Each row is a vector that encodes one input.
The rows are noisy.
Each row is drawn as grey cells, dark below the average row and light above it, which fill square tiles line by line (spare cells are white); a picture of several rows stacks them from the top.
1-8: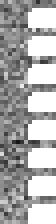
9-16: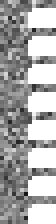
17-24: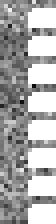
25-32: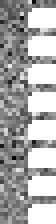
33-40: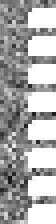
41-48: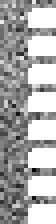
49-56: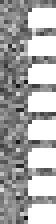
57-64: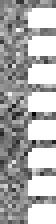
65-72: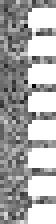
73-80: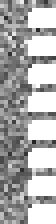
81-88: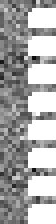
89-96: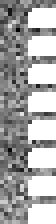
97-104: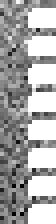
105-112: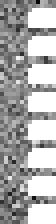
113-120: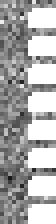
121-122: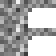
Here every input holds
one of 11 labels, together with either a fixed value, or four true/false values.
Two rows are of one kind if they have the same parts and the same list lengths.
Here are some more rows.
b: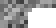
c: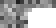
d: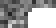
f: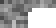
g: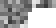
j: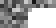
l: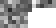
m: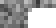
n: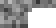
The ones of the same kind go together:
b, c, d, f, j, m, n
g, l

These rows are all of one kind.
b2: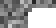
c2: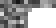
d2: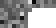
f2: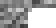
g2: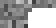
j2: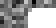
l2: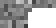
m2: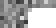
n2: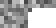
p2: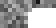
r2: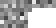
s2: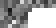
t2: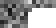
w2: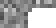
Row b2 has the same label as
f2, g2, l2 and w2.
